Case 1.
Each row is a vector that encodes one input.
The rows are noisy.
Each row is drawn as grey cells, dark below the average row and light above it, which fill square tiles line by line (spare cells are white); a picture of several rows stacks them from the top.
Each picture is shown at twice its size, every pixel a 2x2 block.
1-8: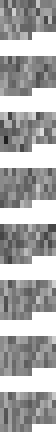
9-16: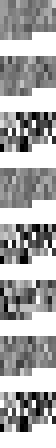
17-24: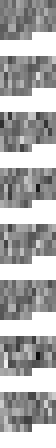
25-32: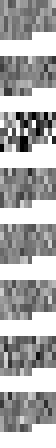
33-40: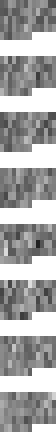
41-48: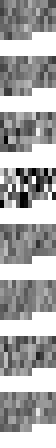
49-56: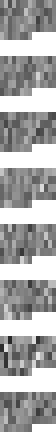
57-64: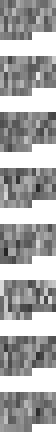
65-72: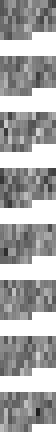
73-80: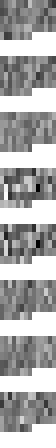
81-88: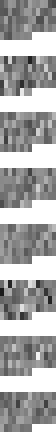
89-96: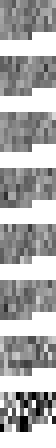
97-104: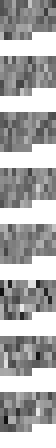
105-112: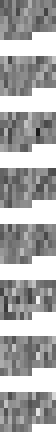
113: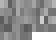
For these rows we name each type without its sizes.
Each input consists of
a list of points on a line.
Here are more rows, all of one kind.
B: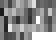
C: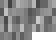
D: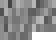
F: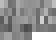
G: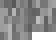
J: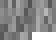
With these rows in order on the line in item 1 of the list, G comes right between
B and C.
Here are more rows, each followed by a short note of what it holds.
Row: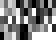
the empty list
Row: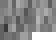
a list of two items
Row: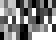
the empty list
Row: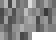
a list of one item
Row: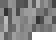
a list of one item
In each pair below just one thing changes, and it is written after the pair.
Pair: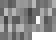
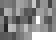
the place on the line in item 1 of the list
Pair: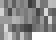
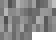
the place on the line in item 2 of the list
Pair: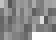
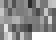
the place on the line in item 1 of the list
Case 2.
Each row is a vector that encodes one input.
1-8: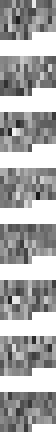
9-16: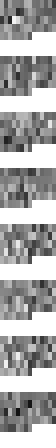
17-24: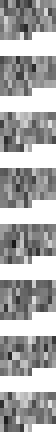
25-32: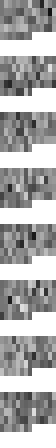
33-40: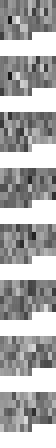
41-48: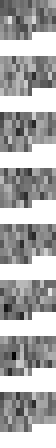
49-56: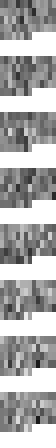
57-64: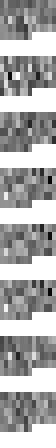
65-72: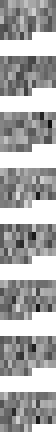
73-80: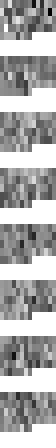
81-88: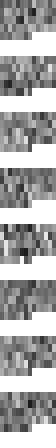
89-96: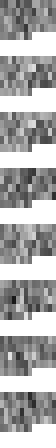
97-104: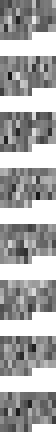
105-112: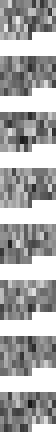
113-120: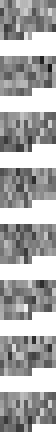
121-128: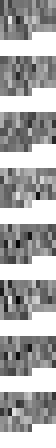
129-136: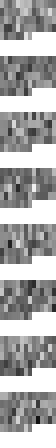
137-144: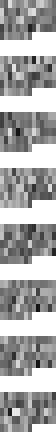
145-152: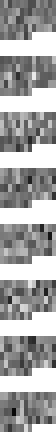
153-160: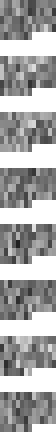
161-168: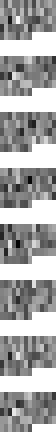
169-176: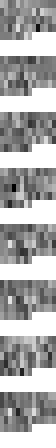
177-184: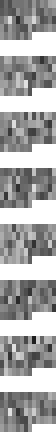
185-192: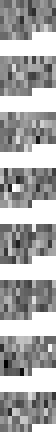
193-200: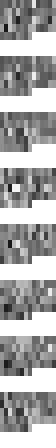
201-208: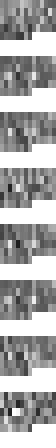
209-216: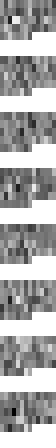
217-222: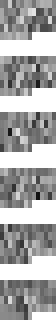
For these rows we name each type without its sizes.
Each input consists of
either a point on a circle, or a point on a line.
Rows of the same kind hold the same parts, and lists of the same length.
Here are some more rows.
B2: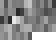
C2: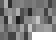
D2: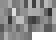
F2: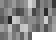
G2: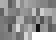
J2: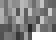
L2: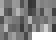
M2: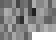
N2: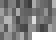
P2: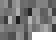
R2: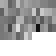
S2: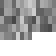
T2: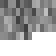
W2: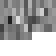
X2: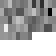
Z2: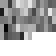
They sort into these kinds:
B2, D2, F2, G2, J2, R2, S2, W2, X2, Z2
C2, L2, M2, N2, P2, T2

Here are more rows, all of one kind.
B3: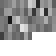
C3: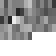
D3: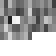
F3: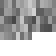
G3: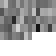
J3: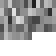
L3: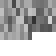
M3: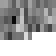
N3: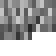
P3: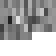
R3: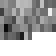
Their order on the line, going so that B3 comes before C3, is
M3, G3, R3, N3, F3, L3, J3, P3, B3, D3, C3.
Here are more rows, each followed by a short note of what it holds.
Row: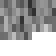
a point on a circle
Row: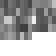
a point on a circle
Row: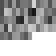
a point on a circle
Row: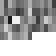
a point on a line
